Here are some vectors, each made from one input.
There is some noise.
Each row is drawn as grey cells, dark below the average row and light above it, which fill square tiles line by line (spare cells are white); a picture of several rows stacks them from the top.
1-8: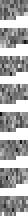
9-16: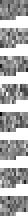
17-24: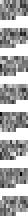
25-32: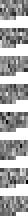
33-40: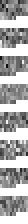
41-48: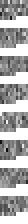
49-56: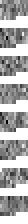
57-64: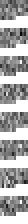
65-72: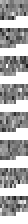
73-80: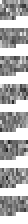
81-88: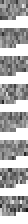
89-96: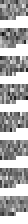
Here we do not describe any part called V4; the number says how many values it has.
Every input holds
a value of V4, together with either a point on a 5-point line, or four true/false values.
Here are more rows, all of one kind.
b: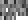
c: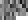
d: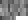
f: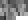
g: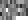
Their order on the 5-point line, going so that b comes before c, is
g, b, f, d, c.
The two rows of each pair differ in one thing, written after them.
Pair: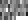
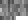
the place on the 5-point line
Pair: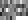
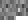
the place on the 5-point line
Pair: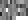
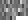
the place on the 5-point line
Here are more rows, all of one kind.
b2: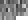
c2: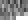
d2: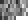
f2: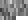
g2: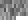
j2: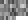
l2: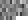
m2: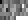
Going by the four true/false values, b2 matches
c2 and d2.
